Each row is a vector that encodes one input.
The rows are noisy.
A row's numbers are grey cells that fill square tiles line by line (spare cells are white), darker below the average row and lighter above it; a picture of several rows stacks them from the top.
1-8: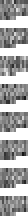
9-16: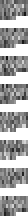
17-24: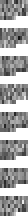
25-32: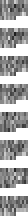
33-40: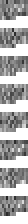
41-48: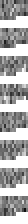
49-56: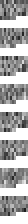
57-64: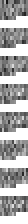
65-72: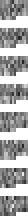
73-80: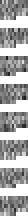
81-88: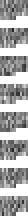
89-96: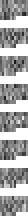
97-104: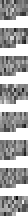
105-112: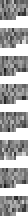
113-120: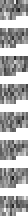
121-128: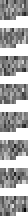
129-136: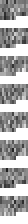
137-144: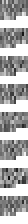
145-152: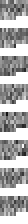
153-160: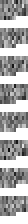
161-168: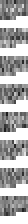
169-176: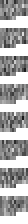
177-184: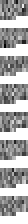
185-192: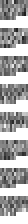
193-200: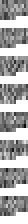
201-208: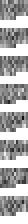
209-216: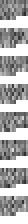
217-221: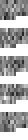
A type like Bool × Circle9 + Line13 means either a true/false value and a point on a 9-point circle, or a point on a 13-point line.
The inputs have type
Bool × (Tree11 + Unit).
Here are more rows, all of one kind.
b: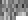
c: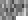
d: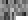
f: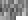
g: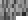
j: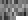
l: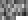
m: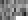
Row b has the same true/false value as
c and f.
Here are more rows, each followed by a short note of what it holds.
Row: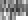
a true/false value
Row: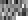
a true/false value
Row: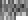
a node of an 11-node tree and a true/false value
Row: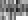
a true/false value
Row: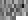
a node of an 11-node tree and a true/false value
